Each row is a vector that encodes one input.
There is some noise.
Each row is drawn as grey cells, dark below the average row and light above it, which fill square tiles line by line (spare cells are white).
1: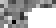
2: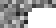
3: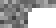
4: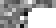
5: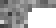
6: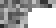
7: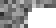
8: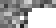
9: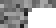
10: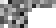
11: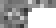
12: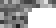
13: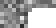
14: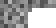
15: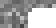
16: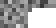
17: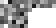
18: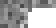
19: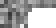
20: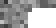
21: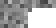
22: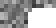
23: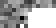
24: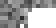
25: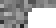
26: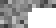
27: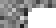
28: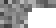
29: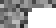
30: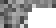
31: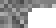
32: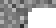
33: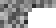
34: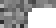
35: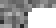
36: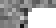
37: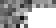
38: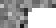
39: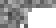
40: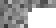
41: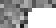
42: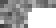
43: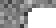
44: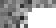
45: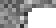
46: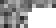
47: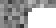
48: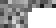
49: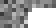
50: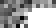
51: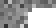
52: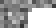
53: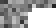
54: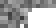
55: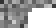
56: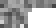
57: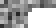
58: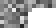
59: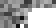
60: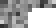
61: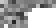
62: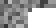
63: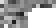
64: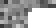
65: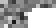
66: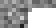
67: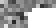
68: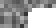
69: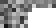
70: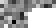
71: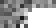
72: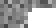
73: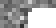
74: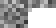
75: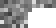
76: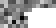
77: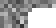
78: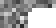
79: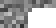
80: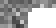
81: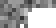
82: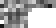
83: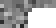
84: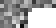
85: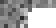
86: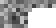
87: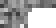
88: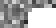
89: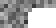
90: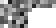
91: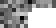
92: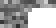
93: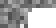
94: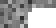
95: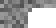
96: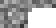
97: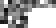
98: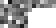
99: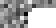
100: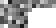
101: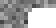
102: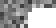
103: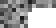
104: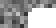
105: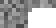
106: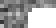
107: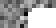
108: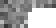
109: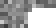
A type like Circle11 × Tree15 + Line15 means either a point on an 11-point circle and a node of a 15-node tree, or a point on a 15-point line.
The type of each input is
Bool × List2(Line4).
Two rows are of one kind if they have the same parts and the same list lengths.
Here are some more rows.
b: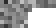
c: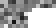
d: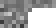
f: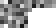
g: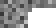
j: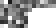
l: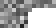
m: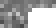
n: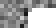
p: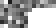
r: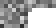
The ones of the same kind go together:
b, l, n, r
c, f, j, p
d, g, m

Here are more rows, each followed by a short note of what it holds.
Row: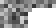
a true/false value, together with a list of one item
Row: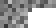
a true/false value, together with a list of one item
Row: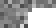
a true/false value, together with a list of one item
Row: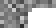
a true/false value, together with a list of two items
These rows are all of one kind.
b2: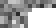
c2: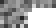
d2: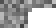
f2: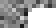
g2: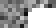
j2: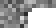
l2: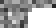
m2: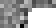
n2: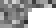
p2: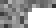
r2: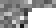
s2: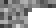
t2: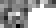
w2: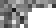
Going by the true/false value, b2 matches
c2, p2, s2 and w2.
